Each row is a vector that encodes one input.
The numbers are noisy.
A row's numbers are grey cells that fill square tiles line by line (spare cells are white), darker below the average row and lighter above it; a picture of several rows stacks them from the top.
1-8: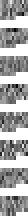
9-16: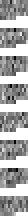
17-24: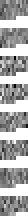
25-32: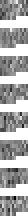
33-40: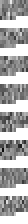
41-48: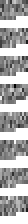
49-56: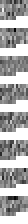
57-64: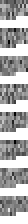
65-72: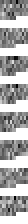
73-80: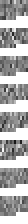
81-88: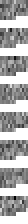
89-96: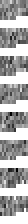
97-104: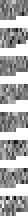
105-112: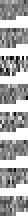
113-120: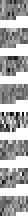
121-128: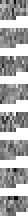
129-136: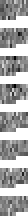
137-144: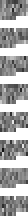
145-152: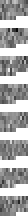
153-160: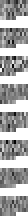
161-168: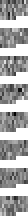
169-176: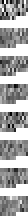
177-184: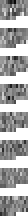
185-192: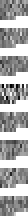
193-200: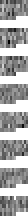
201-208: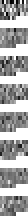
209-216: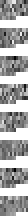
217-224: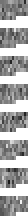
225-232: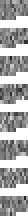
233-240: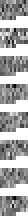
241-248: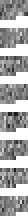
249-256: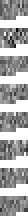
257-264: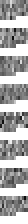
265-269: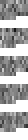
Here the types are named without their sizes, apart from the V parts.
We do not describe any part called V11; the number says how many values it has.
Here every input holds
a list of items, each a point on a circle, a point on a line and a value of V11.
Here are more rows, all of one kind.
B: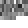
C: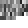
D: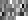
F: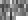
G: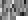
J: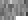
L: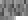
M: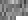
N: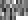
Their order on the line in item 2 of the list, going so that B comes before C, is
D, N, B, L, C, J, G, M, F.
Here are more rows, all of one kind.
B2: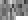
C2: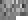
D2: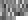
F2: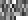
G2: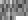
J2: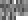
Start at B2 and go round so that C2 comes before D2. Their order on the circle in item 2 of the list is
B2, C2, G2, F2, J2, D2.
